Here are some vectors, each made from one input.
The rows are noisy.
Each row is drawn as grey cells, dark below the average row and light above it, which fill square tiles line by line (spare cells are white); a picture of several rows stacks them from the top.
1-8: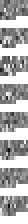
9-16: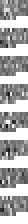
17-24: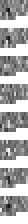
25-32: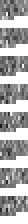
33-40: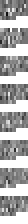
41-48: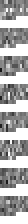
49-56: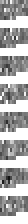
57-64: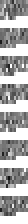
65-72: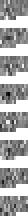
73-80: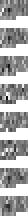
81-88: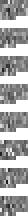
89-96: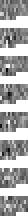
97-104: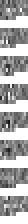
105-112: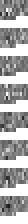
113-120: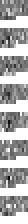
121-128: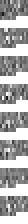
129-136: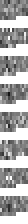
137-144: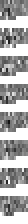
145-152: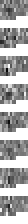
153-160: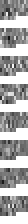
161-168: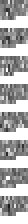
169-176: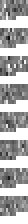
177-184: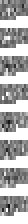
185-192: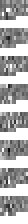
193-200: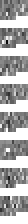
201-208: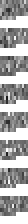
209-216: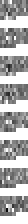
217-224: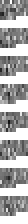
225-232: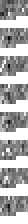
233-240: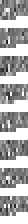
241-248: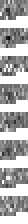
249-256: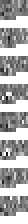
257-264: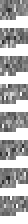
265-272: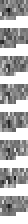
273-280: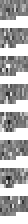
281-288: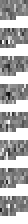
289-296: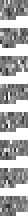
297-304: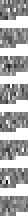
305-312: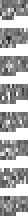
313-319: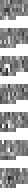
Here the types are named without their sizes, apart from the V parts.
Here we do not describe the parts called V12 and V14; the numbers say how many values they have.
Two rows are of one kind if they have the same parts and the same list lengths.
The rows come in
2 kinds.
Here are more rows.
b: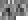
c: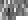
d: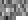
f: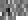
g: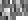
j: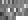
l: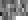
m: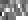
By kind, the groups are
b, c, f
d, g, j, l, m

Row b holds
a point on a circle and a true/false value.
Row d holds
a value of V12 and a value of V14.
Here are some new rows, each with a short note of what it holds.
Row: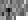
a point on a circle and a true/false value
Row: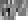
a point on a circle and a true/false value
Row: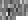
a point on a circle and a true/false value
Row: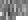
a point on a circle and a true/false value
